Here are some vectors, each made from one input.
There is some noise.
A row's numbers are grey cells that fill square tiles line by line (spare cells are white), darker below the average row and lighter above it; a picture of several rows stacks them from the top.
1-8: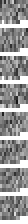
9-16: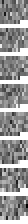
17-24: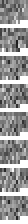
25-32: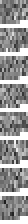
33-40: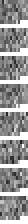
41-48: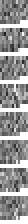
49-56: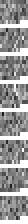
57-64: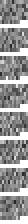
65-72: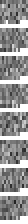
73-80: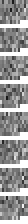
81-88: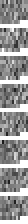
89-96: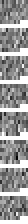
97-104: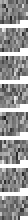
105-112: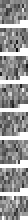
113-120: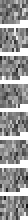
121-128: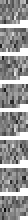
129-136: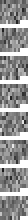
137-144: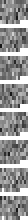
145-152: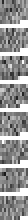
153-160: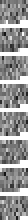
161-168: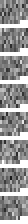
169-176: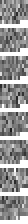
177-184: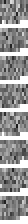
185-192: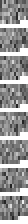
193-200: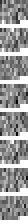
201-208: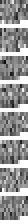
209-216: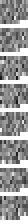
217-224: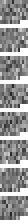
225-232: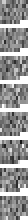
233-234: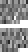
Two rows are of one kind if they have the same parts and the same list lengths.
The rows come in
6 kinds.
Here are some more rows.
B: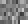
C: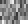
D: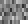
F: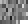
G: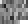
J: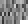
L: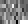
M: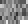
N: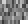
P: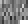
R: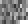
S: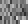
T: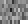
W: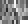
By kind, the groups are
B, D, J, N, T
C
F, G, P
L, M, S
R
W

